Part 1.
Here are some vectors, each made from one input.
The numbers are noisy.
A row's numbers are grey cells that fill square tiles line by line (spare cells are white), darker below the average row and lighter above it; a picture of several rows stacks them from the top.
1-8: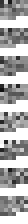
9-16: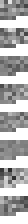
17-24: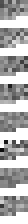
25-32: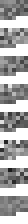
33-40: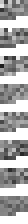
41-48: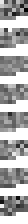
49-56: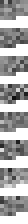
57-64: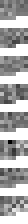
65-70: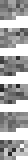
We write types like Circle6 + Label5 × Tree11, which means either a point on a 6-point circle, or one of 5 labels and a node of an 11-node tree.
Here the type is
Bool × Bool × Bool × Bool.
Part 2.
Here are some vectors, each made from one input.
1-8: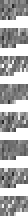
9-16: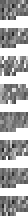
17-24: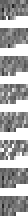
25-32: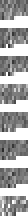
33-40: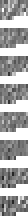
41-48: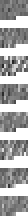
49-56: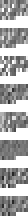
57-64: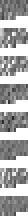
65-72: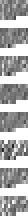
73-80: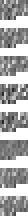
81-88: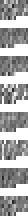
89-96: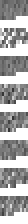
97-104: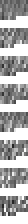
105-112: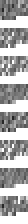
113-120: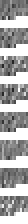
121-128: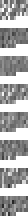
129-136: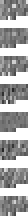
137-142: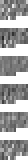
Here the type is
Bool × Bool × Bool × Bool + Unit.
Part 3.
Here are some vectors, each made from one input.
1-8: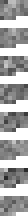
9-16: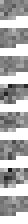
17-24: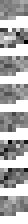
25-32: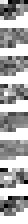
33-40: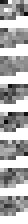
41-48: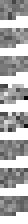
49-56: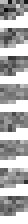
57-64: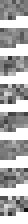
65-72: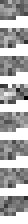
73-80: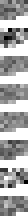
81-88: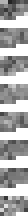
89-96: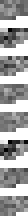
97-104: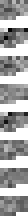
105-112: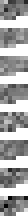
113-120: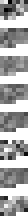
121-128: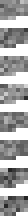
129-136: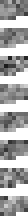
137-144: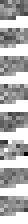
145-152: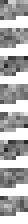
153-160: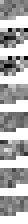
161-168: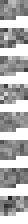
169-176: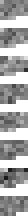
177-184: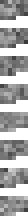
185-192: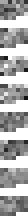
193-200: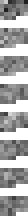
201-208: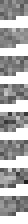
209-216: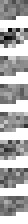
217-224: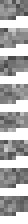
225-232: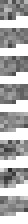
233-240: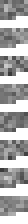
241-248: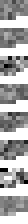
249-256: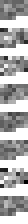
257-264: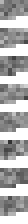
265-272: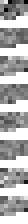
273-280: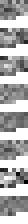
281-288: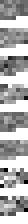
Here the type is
Line11.
